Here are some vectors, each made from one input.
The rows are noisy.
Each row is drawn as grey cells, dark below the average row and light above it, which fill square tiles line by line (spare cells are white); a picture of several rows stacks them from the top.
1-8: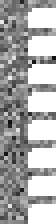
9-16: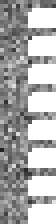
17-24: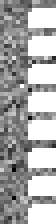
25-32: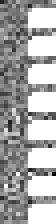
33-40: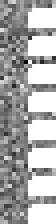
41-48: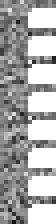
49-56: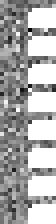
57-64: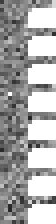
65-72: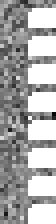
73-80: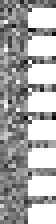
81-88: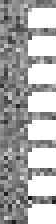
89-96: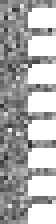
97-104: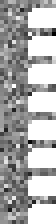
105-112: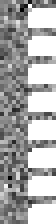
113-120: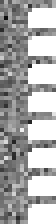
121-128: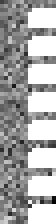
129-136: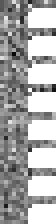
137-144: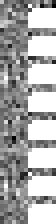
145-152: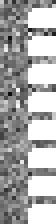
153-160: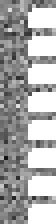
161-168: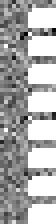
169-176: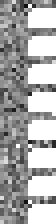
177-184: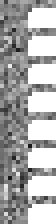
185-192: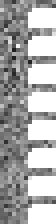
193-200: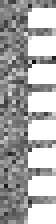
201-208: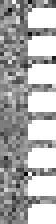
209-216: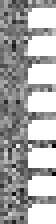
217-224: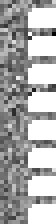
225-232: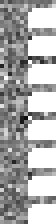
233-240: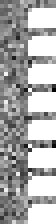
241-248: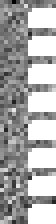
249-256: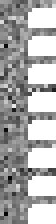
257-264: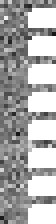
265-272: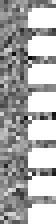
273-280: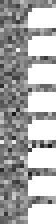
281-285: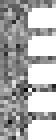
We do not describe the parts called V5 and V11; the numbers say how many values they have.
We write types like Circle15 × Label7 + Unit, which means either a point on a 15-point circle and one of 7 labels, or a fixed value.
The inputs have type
(Circle9 + (Tree7 + V5) × Tree9) × V11 × V11.
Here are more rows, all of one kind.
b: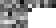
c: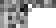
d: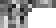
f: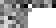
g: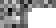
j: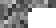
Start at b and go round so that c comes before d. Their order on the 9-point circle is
b, f, c, d, g, j.
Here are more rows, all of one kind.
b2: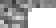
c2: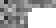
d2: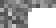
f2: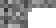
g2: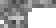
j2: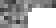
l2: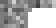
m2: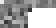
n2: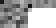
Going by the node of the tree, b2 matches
d2 and f2.
